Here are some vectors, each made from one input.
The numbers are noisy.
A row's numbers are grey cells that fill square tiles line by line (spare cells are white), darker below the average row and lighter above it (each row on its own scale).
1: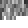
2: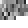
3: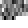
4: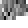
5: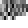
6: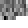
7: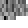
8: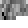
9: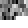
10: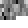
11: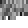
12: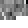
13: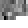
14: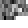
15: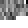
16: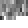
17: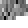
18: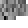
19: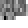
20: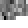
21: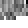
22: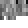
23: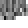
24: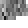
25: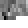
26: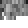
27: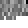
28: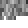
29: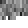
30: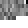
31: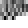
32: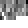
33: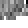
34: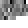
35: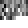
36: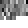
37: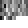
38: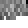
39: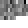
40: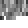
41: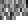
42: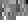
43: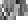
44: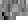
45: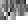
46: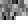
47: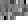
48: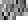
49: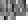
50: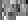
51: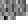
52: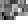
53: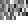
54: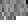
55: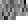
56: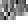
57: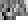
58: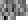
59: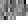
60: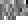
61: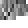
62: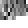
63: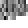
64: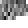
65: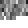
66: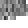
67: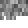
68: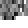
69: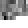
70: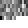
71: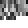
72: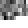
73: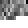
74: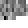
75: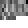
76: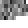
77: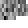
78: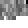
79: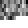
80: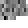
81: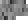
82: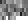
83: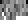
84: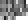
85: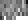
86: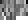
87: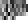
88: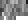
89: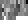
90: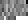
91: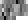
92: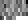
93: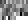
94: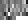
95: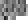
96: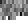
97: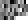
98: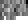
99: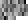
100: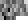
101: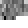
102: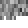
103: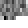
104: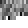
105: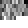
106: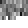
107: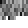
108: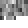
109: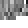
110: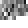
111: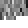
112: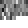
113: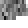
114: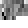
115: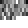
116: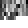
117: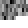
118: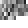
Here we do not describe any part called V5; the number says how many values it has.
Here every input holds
a list of up to two items, each a true/false value and a value of V5.
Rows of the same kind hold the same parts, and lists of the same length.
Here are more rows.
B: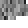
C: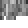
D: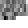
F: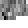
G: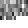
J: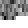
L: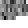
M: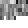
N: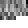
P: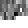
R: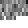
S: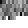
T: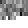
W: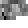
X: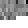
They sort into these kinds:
B, D, F, J, L, P, W
C, G, M, N, R, X
S, T

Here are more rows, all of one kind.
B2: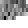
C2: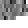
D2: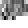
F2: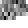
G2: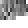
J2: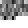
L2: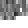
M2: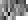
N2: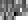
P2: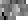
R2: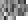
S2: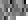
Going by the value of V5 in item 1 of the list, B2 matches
F2, G2, M2 and P2.
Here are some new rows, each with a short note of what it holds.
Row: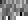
the empty list
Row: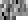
a list of one item
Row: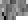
a list of one item
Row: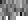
the empty list
